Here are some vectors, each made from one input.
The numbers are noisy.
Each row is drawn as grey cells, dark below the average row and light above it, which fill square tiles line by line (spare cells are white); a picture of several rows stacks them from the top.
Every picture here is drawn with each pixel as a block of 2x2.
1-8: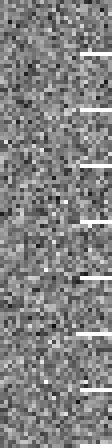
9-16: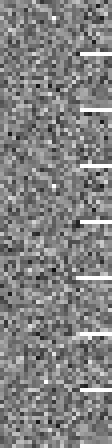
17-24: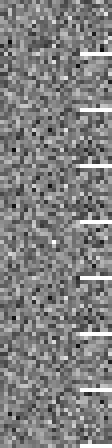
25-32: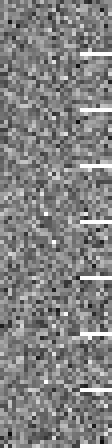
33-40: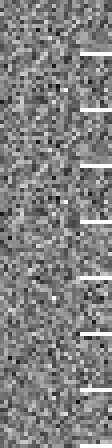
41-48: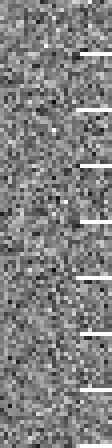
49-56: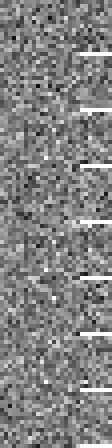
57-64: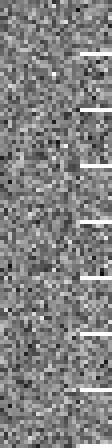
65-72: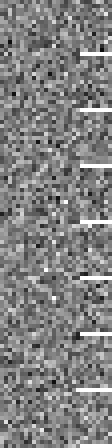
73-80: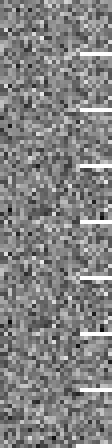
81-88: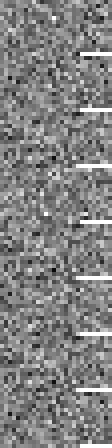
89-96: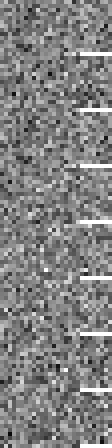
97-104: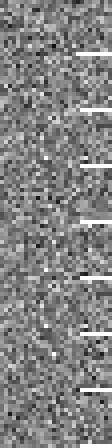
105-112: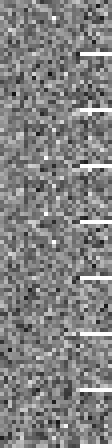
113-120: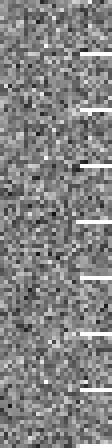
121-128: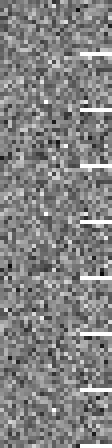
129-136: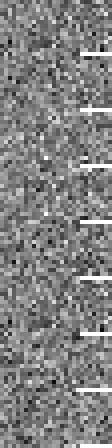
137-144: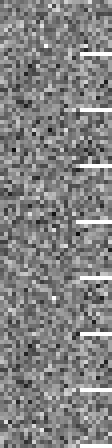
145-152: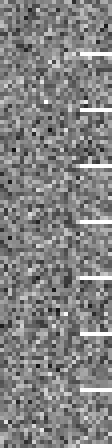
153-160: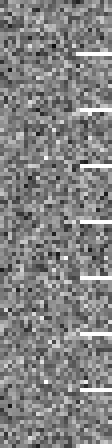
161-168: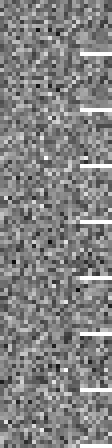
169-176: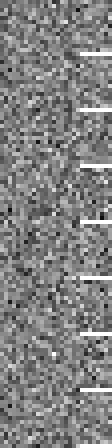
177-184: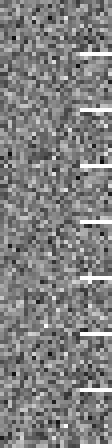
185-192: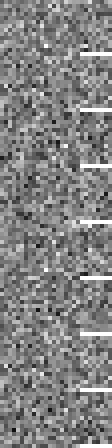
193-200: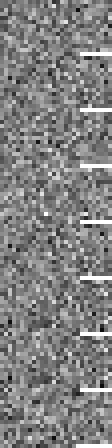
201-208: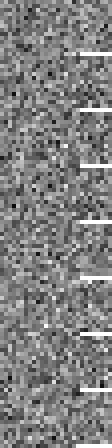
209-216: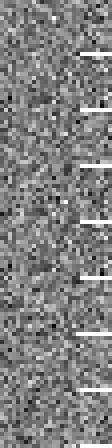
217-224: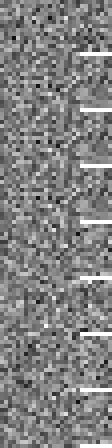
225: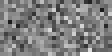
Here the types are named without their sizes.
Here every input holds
a point on a circle.
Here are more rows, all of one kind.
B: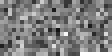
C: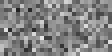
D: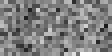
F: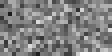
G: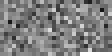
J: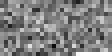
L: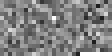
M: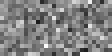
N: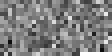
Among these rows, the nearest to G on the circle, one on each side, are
D and J.
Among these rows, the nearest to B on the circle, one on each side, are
F and N.
